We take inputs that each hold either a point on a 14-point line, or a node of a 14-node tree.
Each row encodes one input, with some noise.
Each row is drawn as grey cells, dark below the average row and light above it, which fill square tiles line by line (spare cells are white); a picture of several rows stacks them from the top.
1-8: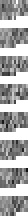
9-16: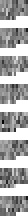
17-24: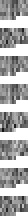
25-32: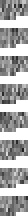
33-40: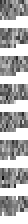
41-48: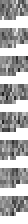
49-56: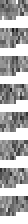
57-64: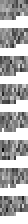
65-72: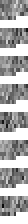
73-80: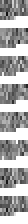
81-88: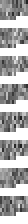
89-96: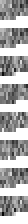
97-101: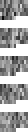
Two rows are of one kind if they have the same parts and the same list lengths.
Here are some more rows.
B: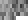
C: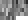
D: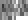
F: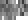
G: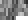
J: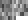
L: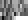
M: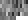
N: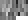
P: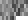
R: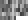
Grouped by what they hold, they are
B, C, G, M, N, P
D, F, J, L, R

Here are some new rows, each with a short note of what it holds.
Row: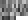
a point on a 14-point line
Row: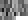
a point on a 14-point line
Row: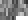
a node of a 14-node tree
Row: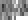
a point on a 14-point line
